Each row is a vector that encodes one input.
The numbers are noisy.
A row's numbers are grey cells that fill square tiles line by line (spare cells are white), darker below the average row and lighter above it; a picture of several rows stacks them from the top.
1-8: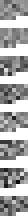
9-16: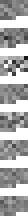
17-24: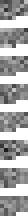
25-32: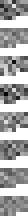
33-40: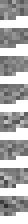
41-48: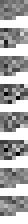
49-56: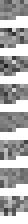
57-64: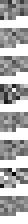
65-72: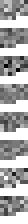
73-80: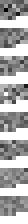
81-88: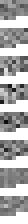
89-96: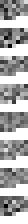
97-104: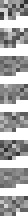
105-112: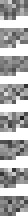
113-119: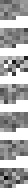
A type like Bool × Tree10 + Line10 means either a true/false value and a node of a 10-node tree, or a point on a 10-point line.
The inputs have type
(Bool × Bool × Bool × Bool + Unit) × Line8.
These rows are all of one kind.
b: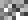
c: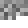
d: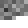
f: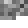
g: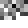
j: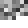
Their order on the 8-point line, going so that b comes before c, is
b, c, d, g, f, j.
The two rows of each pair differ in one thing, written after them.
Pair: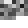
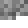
the place on the 8-point line
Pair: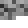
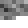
the place on the 8-point line
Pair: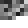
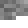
the place on the 8-point line
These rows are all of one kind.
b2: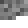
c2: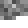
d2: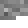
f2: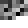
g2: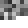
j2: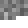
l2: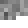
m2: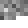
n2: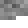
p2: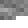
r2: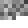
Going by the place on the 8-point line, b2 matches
c2, f2 and j2.
